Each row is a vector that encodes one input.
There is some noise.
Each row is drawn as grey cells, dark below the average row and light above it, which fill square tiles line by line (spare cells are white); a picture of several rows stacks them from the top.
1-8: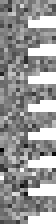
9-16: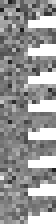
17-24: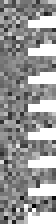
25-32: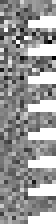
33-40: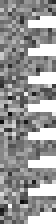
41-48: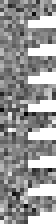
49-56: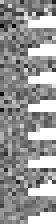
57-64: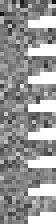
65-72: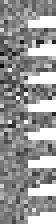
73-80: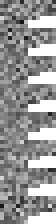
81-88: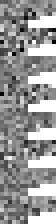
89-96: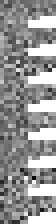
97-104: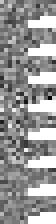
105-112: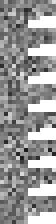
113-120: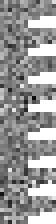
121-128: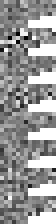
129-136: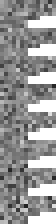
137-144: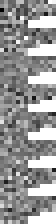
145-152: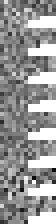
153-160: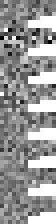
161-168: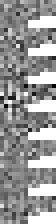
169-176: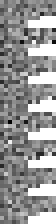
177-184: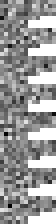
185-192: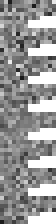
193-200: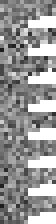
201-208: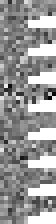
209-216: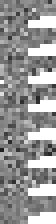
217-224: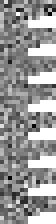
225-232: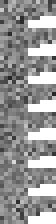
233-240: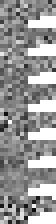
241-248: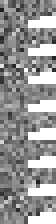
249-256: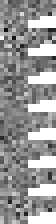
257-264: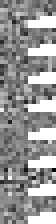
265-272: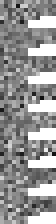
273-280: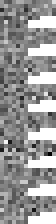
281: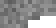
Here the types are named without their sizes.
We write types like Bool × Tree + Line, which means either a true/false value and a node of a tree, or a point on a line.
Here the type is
(Bool × Bool × Bool × Bool + Label) × Label × Label.
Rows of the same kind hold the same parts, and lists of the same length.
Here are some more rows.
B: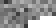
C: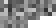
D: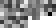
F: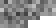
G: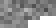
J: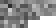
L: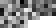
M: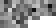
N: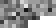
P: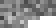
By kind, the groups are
B, C, D, F, G, J, P
L, M, N

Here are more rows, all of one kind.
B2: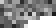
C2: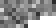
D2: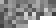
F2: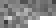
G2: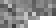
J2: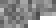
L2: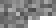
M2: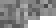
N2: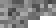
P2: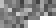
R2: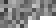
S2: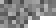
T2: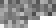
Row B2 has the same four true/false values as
D2, R2, S2 and T2.
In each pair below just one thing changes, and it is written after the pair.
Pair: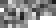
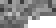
one of the two labels
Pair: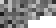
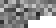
one of the four true/false values
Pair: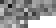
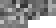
one of the four true/false values
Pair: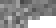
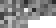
one of the two labels
